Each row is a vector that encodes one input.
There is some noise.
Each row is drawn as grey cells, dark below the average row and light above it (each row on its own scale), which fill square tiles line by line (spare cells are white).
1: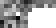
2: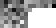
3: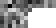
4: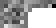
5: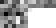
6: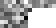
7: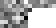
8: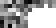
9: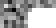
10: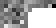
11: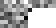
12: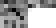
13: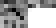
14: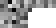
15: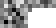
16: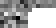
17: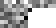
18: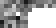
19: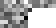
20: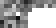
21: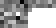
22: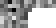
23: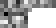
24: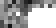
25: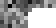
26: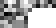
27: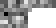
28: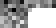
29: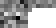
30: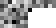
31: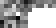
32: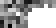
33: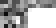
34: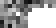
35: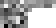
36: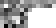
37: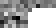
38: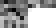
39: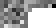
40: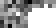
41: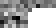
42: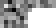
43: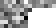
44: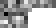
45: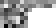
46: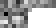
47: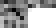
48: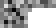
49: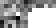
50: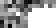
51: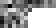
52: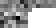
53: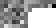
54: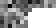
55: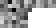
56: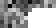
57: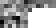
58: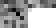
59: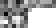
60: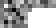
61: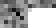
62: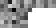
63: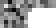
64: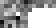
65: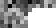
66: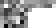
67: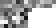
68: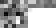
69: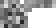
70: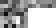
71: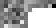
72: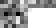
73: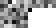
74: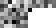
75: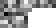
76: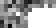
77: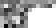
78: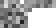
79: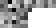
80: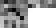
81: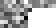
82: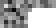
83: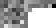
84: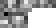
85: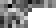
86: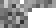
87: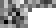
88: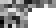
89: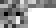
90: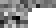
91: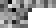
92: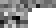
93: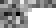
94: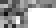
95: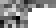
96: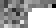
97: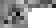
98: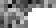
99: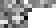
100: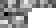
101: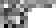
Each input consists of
either a point on a 4-point line, or three true/false values.
